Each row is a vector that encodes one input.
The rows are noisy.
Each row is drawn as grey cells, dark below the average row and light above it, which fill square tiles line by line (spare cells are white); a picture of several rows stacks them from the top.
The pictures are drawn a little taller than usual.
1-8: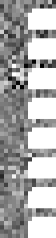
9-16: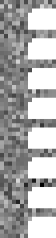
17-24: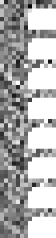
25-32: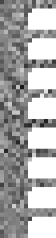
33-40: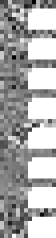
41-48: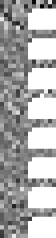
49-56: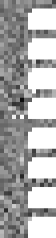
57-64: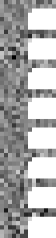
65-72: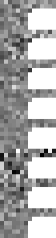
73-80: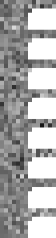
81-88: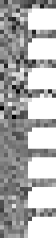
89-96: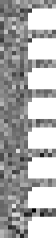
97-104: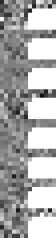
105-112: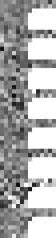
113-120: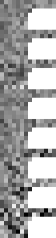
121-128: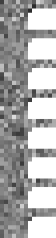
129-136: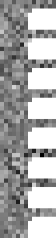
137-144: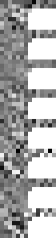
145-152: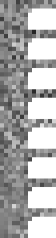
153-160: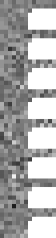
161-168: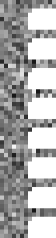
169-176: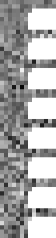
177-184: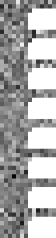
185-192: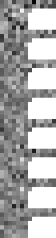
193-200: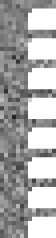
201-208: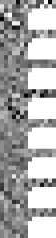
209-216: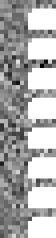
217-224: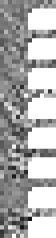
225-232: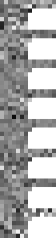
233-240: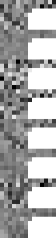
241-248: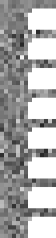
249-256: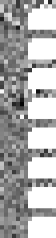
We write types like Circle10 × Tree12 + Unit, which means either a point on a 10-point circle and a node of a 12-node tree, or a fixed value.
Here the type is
Bool × Bool × Bool + Label8 × (Label8 × Label8 + Unit).
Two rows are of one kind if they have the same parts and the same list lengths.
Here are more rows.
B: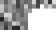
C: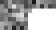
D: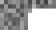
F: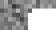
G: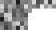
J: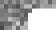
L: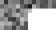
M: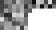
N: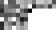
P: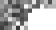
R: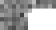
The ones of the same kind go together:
B, C, G, L
D, J, M, P
F, N, R

